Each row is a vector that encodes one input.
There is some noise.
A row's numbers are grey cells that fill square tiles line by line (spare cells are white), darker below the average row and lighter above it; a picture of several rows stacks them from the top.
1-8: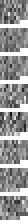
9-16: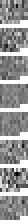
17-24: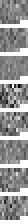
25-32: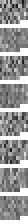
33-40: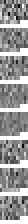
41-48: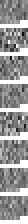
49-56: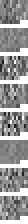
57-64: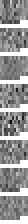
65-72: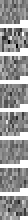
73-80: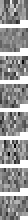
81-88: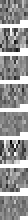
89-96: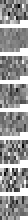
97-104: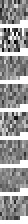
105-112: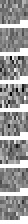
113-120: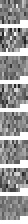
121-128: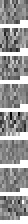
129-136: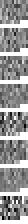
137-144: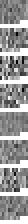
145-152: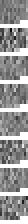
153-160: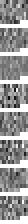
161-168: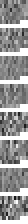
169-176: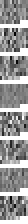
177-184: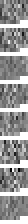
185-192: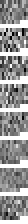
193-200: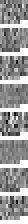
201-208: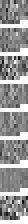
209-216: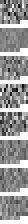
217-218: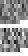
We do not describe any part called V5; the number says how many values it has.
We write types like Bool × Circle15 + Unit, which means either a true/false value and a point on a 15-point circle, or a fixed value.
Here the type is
List3(Bool × V5).
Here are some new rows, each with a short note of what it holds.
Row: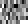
the empty list
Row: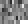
the empty list
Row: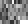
the empty list
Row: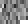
the empty list
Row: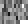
the empty list
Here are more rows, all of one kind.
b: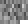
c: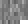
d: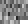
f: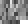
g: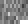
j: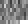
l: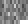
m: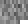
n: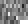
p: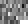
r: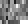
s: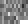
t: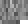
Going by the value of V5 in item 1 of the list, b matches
p and t.
